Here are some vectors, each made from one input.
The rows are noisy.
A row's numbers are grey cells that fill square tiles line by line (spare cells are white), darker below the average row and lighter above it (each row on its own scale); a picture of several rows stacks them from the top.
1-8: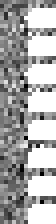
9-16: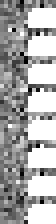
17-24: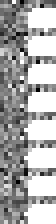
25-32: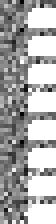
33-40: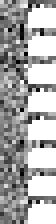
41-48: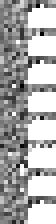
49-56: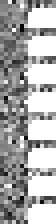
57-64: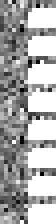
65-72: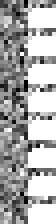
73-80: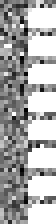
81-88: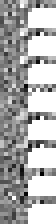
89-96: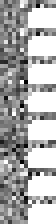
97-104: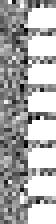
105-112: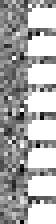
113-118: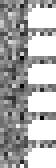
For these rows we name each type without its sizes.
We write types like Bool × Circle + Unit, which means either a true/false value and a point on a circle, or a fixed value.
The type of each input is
Bool × Bool × Bool × Bool + Circle.
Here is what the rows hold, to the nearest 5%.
About 30% of them hold a point on a circle. The rest hold four true/false values.
